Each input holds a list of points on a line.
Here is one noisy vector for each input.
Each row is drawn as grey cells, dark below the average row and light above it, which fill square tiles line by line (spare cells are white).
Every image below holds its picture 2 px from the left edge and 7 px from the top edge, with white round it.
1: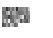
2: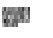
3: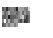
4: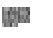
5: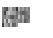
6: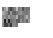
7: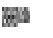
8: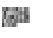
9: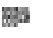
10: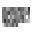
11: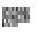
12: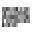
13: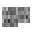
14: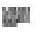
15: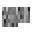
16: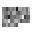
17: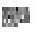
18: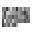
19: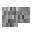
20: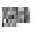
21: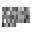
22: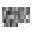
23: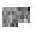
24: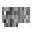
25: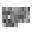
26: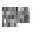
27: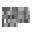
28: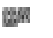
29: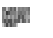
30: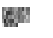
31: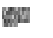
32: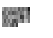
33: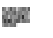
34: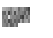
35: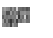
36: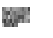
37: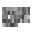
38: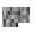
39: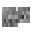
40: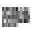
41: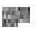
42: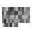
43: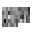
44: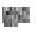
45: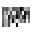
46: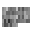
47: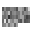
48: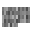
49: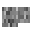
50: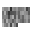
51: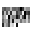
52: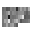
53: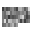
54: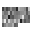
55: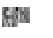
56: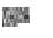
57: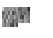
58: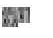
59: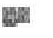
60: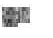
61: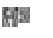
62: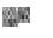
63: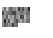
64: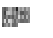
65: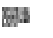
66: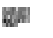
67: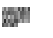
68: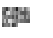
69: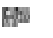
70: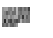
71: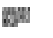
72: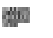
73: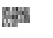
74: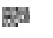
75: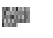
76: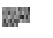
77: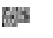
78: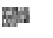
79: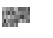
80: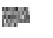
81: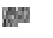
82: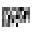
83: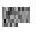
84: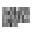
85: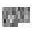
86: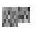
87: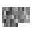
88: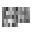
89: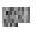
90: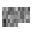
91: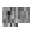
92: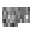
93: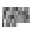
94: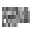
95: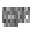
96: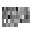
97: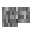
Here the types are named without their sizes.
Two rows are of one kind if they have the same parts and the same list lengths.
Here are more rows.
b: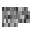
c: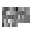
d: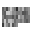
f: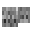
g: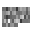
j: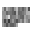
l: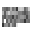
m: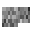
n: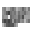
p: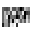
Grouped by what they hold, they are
b, c, d, g, l
f, j, m, n
p

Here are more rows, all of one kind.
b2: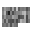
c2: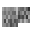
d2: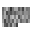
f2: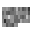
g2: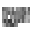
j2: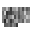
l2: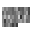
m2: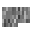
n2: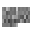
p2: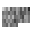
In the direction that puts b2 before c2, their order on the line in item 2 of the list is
j2, g2, f2, d2, m2, l2, n2, b2, c2, p2.
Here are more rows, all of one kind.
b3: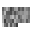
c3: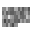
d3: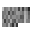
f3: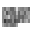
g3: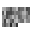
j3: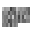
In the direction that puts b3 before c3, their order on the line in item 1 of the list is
g3, b3, j3, f3, c3, d3.
